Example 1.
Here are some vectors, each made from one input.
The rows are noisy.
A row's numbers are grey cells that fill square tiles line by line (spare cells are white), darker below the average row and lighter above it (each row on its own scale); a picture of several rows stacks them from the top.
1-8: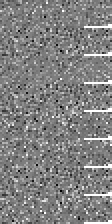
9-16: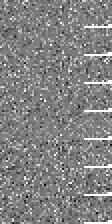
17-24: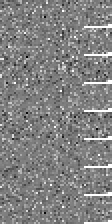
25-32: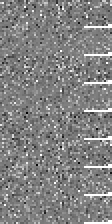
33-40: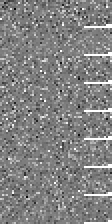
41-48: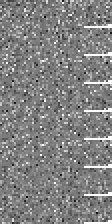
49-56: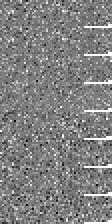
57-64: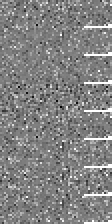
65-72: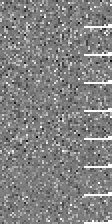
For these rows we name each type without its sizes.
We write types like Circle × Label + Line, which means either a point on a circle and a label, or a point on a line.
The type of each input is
List(Line).
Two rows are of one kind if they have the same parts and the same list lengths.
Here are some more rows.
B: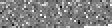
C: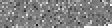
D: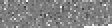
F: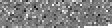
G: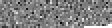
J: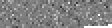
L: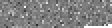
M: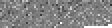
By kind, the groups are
B, C, D, F, L
G
J, M

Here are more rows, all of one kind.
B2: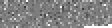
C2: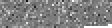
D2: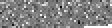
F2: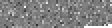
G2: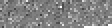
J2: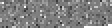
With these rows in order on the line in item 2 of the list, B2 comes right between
C2 and F2.
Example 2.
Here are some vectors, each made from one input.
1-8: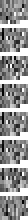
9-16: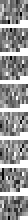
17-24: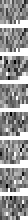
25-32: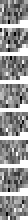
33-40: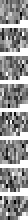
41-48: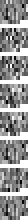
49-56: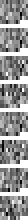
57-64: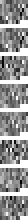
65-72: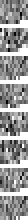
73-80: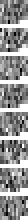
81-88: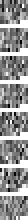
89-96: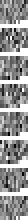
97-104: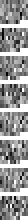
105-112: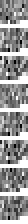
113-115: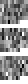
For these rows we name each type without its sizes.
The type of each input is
Circle + Line.
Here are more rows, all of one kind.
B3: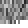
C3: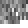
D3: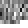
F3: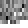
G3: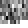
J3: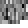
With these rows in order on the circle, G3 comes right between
C3 and F3.
